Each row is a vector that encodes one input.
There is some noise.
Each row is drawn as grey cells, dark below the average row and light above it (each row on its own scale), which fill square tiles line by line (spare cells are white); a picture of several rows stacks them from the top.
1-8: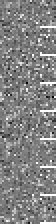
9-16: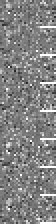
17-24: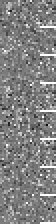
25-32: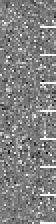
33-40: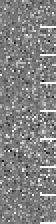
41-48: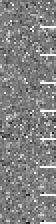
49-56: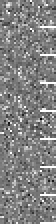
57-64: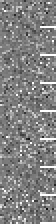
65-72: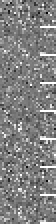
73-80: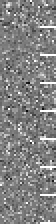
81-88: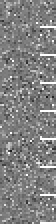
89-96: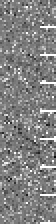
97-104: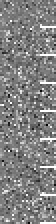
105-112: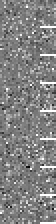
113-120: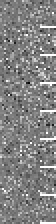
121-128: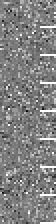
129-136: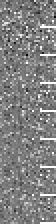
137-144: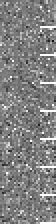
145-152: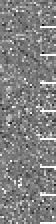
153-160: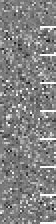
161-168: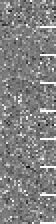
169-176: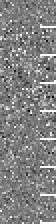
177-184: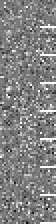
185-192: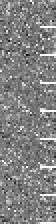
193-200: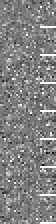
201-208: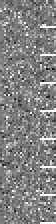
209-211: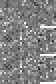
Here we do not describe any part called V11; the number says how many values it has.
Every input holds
either one of 7 labels and four true/false values, or a value of V11.
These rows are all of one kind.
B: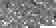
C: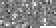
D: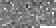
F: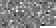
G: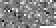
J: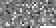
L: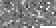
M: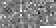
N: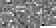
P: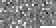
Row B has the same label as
D and L.
